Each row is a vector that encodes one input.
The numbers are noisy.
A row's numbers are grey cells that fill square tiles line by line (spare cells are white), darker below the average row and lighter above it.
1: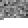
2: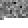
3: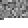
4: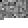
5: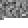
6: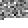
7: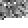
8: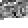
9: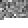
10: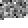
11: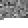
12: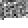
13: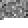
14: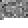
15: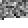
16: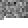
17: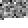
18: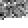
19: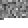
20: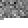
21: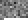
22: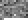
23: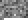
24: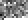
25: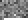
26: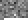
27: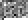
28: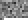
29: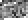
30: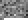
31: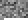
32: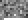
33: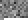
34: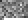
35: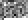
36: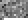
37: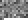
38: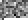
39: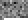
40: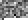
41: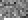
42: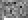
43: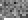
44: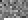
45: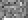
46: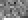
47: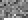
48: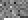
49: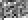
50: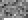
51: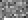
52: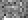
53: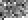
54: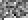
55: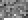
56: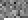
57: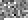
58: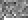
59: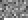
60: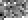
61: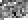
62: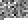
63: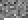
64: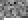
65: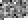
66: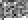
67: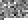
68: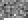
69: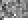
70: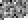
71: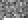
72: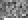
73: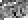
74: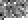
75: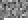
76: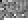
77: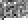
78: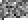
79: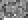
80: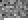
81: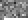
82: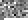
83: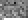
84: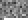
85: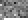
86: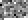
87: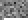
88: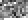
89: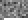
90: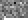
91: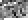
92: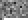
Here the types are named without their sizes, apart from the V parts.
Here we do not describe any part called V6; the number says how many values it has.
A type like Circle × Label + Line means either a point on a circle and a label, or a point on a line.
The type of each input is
Line × (Line × Line + Unit) + V6.
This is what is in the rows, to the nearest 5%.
About 65% of them hold a point on a line, together with either a fixed value, or a point on each of two lines. The rest hold a value of V6.
